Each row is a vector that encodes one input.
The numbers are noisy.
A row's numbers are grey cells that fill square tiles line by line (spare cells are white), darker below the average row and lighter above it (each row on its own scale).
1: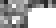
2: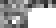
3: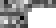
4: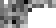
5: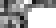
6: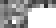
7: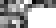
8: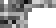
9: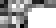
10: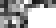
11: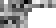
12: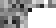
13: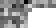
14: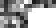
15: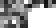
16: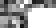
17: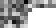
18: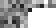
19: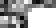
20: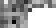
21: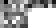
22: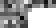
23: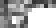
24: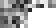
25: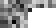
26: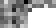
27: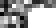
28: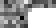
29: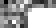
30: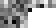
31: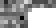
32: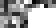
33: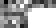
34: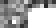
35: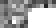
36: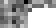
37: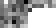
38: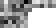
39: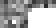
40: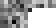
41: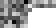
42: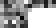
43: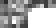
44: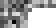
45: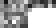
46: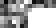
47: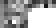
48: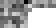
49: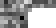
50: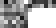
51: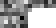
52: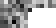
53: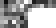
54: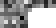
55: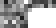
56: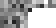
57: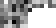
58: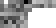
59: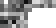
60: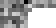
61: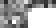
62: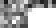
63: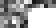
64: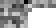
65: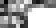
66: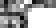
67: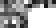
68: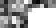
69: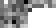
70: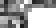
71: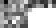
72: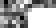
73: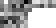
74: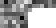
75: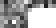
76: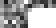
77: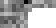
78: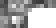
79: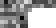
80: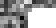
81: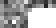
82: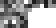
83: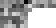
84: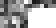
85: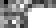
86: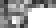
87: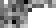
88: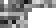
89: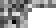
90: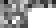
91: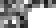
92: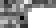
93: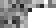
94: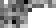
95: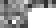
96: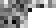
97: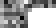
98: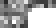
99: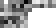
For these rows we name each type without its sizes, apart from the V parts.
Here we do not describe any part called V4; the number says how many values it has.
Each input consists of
either a point on a circle, a point on a line and a true/false value, or two values of V4.
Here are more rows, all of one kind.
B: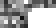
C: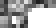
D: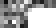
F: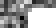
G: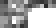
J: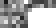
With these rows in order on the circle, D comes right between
F and J.
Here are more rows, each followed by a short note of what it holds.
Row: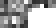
a point on a circle, a point on a line and a true/false value
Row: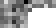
two values of V4
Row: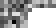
two values of V4
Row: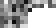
two values of V4
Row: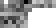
two values of V4
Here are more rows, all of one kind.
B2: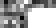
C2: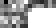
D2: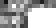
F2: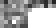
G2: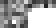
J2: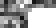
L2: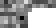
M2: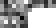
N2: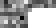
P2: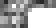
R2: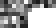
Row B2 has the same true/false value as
F2, G2 and J2.
